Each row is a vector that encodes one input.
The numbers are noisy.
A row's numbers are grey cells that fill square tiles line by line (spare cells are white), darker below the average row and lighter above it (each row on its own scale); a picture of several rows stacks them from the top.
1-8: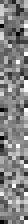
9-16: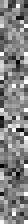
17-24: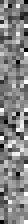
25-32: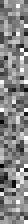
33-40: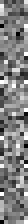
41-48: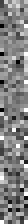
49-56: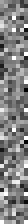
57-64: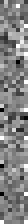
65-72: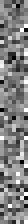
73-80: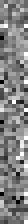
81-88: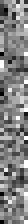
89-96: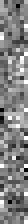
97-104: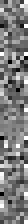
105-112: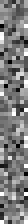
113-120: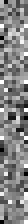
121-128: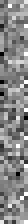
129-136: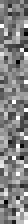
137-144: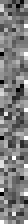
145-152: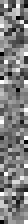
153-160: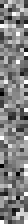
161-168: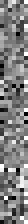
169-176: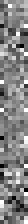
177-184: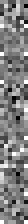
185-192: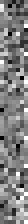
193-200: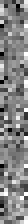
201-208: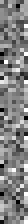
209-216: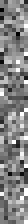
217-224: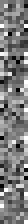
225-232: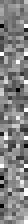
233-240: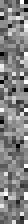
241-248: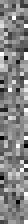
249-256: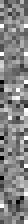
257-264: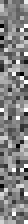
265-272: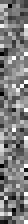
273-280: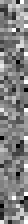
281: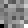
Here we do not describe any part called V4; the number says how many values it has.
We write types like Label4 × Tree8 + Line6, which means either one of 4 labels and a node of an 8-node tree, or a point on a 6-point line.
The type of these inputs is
Line7 + (Line8 + V4) × V4.
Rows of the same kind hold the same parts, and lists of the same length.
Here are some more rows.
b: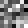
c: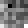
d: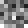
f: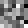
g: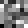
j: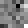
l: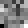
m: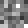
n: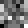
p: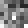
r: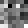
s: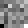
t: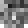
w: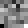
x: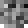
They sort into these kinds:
b
c, d, f, m, p, r, t, x
g, j, l, n, s, w

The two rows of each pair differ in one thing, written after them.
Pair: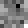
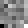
the value of V4
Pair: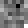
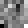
the value of V4
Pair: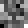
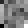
the value of V4
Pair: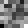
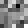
the place on the 8-point line
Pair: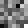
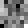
the value of V4
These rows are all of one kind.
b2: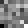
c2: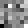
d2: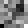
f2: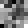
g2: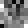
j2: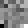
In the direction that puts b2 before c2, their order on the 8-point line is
b2, c2, d2, f2, j2, g2.
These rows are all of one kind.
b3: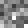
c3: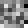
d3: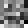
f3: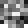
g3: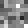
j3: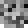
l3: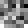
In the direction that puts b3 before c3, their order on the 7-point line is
b3, l3, j3, c3, d3, f3, g3.
